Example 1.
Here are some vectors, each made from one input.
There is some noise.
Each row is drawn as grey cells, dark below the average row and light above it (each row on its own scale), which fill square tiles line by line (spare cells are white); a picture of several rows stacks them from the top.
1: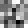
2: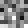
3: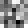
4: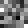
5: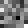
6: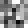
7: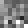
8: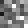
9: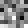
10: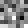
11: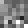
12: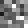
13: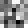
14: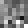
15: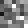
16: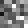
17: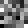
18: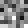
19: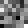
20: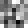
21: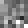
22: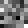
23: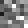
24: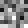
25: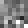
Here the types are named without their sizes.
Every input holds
a point on a circle.
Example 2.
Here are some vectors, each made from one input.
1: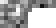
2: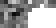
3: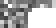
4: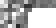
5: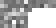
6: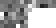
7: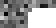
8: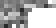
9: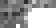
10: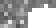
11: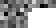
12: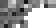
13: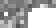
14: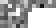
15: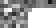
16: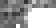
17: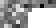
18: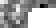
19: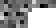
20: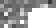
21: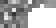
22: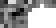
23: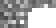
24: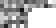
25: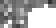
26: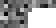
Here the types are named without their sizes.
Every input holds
three true/false values.
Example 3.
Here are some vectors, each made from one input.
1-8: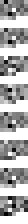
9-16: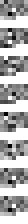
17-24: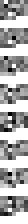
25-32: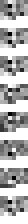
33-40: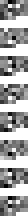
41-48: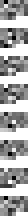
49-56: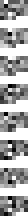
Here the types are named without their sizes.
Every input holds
three true/false values.
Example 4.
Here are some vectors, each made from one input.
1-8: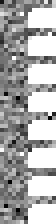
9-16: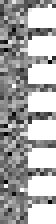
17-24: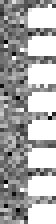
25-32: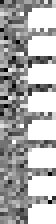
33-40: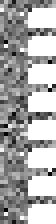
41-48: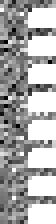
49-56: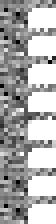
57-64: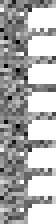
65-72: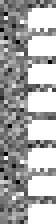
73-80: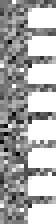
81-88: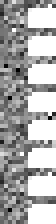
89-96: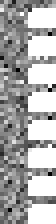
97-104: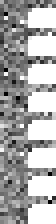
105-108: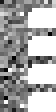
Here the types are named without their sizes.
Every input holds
a point on a circle.
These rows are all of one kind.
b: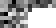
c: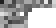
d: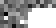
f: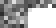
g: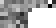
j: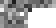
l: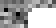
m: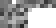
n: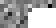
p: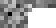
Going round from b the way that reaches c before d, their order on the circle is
b, j, c, l, g, n, p, m, f, d.
